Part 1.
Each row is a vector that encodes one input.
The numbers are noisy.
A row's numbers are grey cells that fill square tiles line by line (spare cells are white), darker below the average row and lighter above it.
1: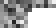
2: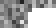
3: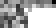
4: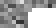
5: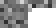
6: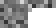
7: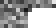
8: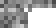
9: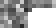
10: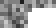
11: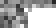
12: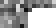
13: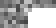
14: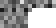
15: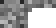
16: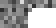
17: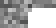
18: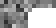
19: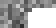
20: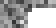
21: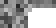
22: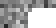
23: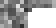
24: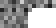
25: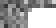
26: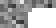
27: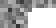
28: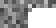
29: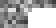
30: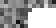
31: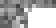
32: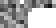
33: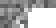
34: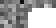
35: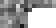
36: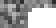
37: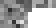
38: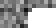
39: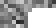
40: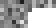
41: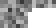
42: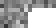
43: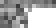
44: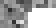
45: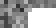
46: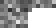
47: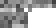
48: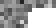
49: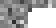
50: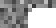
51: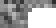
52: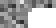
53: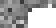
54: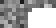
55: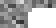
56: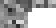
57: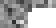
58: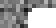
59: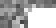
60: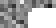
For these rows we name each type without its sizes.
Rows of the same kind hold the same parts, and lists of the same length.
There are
2 kinds of row.
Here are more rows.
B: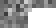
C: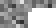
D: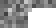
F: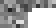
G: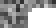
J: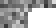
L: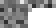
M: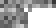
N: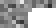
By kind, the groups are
B, D, F, G, J, M
C, L, N

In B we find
a point on a line and a node of a tree.
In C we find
a point on a line.
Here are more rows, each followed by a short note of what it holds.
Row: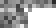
a point on a line and a node of a tree
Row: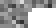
a point on a line
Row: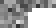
a point on a line and a node of a tree
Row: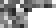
a point on a line
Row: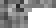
a point on a line and a node of a tree
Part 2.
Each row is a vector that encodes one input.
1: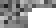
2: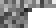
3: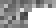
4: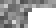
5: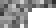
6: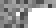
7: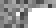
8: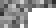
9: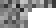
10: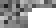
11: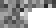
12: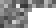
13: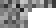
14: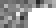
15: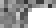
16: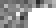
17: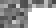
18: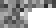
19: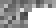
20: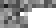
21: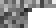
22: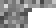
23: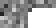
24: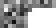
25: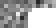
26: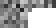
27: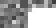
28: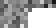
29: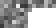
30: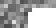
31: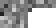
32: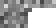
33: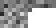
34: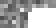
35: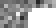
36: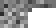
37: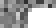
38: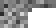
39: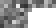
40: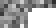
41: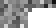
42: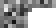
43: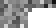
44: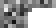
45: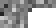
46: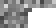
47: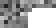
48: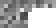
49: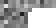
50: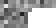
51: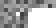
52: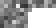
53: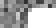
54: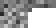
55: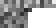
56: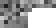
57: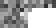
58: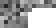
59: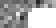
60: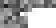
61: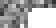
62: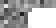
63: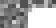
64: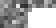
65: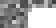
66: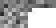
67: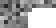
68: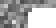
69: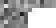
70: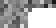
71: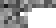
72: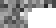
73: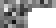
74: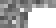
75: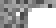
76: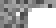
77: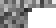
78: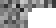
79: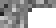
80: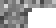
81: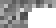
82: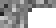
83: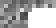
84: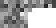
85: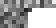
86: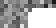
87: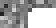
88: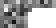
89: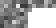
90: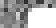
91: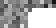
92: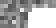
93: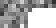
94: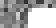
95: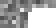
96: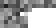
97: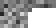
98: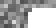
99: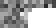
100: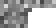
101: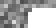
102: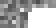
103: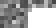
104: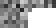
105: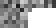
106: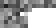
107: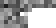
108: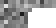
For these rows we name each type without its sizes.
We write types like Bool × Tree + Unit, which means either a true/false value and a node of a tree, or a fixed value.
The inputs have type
Bool × Bool × Bool + Tree.
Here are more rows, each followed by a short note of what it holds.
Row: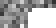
three true/false values
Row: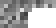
a node of a tree
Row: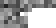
three true/false values
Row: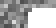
a node of a tree
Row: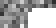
three true/false values
